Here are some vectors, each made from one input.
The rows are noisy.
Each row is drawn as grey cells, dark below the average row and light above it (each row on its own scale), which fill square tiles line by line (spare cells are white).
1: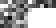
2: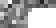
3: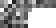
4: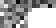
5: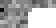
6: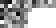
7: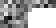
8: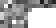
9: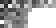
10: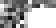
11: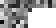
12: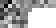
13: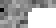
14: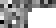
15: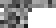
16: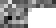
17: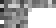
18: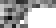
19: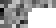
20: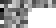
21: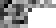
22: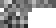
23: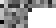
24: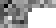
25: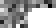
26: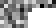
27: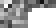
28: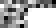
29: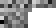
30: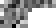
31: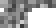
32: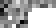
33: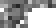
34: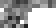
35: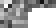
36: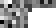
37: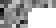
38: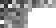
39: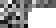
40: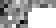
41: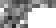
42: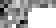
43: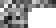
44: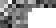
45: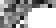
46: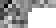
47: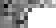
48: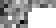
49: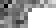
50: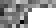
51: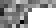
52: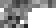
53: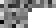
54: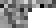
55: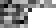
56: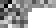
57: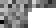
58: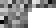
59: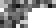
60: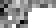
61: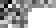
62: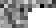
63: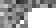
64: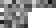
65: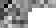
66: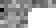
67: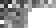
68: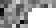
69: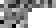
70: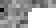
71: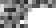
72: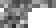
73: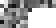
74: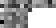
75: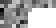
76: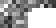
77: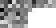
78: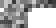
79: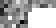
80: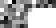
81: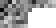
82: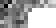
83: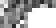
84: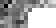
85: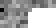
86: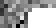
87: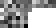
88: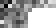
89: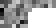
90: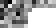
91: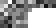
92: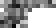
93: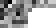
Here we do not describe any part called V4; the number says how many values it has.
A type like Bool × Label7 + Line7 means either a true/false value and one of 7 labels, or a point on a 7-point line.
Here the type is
List2(Bool × V4).
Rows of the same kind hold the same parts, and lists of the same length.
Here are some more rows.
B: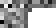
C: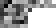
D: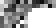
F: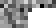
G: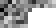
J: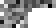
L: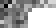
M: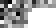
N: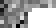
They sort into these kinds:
B, D, J
C, G, L, M, N
F

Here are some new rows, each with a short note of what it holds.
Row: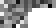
a list of two items
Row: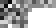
a list of one item
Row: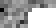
a list of one item
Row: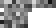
a list of two items
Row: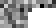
the empty list
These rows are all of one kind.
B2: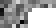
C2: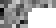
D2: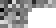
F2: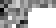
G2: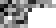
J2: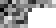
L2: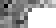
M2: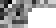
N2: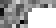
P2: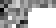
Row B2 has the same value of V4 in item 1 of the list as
C2, M2 and N2.
